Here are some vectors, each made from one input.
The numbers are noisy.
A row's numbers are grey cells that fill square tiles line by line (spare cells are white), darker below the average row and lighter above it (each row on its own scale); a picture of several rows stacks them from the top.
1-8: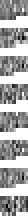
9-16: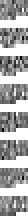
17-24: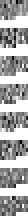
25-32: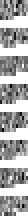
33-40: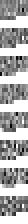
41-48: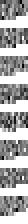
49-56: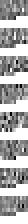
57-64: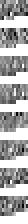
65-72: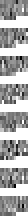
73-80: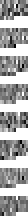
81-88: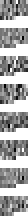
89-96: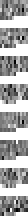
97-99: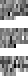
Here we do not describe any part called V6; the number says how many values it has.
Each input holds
a point on a 7-point line, together with either a fixed value, or a true/false value and a value of V6.
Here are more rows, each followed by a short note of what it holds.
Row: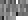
a point on a 7-point line
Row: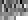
a point on a 7-point line, a true/false value and a value of V6
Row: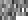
a point on a 7-point line, a true/false value and a value of V6
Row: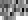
a point on a 7-point line, a true/false value and a value of V6
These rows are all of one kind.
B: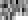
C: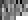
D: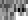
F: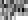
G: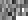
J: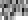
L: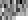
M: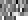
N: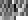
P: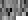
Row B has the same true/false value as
J, M and N.
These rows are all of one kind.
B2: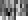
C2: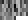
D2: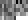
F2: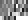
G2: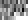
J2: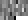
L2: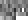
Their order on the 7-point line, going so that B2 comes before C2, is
J2, L2, B2, C2, D2, G2, F2.
